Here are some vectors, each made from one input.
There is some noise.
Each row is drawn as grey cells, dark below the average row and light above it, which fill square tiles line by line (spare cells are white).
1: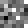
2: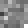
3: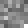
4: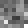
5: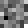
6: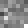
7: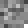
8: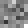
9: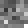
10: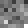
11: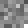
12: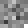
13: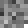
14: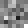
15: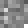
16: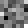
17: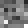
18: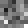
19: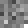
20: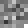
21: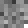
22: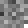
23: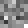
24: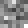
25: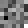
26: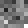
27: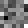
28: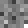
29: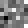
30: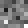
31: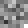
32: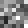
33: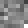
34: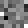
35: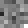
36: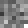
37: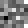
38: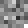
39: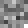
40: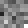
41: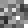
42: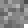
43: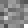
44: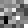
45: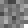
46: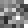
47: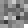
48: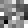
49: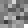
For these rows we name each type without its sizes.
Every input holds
a point on a line and a true/false value.
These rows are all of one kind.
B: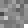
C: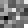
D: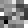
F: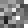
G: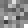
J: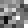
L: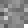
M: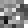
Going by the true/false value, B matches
G and L.
